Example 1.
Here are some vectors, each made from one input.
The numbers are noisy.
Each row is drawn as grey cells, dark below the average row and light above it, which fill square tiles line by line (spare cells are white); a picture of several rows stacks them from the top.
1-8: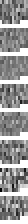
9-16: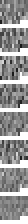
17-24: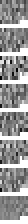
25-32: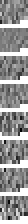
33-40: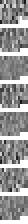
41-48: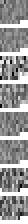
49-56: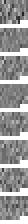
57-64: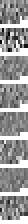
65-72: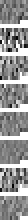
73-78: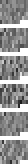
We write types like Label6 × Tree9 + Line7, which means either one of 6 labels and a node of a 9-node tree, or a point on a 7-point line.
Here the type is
Bool × Bool × Bool + Line5.
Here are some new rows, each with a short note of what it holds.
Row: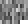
a point on a 5-point line
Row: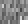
a point on a 5-point line
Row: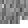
a point on a 5-point line
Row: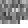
a point on a 5-point line
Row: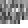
a point on a 5-point line
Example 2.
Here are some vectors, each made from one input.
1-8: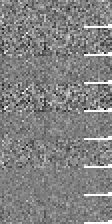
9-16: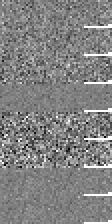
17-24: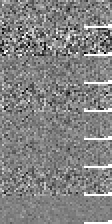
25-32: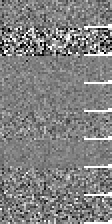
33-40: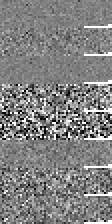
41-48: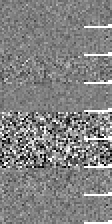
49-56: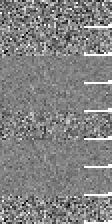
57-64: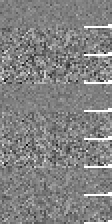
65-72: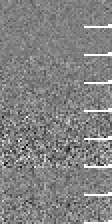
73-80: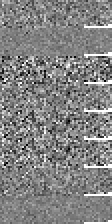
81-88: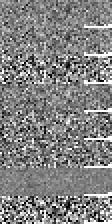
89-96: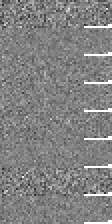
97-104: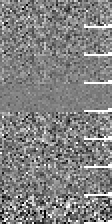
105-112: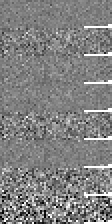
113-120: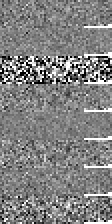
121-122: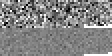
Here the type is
Circle8 × Circle11 + Unit.
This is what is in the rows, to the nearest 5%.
About 95% of them hold a point on an 8-point circle and a point on an 11-point circle. The rest hold a fixed value.
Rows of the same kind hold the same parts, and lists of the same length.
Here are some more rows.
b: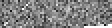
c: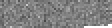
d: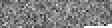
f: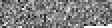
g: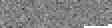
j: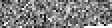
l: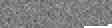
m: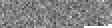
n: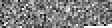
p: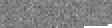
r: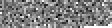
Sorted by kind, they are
b, c, d, f, g, j, l, m, n, p
r

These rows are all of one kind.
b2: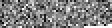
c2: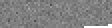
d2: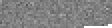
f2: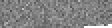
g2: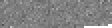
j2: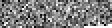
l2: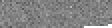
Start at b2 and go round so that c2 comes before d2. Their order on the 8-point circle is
b2, l2, j2, f2, g2, c2, d2.
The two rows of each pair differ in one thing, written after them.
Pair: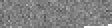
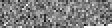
the place on the 8-point circle
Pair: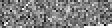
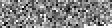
the place on the 11-point circle
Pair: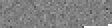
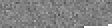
the place on the 11-point circle
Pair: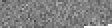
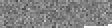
the place on the 8-point circle
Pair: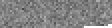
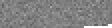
the place on the 11-point circle
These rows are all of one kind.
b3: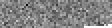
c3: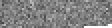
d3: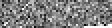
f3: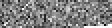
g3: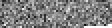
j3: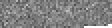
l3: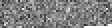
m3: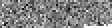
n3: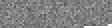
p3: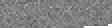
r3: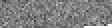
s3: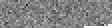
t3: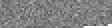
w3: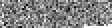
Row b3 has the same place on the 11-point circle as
c3, g3, l3 and s3.
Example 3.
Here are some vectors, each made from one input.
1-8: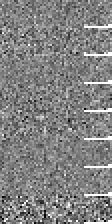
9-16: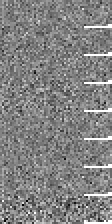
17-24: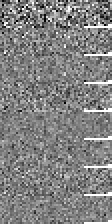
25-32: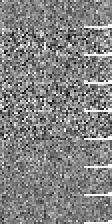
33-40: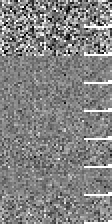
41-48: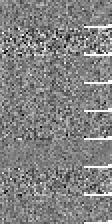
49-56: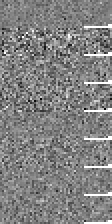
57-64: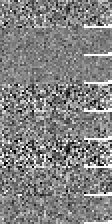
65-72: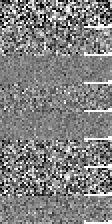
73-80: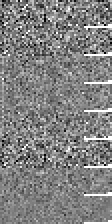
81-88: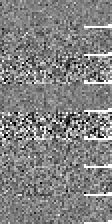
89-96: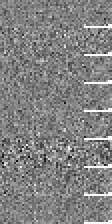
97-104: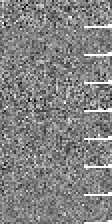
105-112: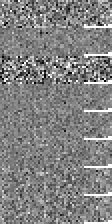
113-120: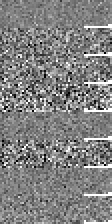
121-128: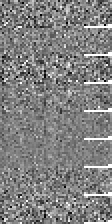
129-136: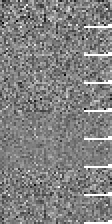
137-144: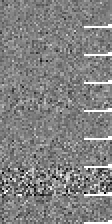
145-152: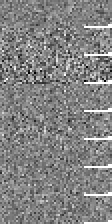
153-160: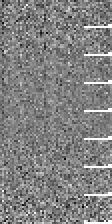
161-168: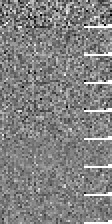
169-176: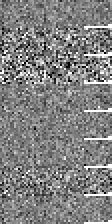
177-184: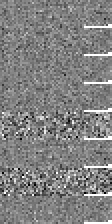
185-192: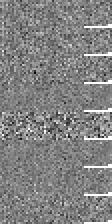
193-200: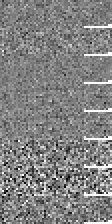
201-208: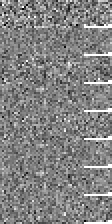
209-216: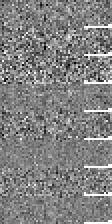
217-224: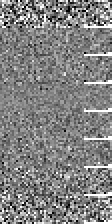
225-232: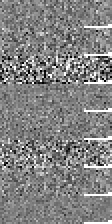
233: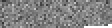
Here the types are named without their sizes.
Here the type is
Bool × Bool × Bool + Circle.
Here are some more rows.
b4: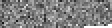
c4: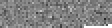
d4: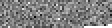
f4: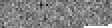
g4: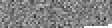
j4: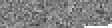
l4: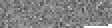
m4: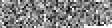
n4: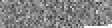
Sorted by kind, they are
b4, c4, f4, j4, l4
d4, g4, m4, n4

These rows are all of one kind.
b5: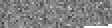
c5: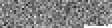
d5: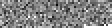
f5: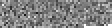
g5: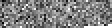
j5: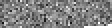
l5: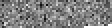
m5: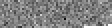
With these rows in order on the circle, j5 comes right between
f5 and l5.
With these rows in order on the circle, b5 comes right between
c5 and d5.
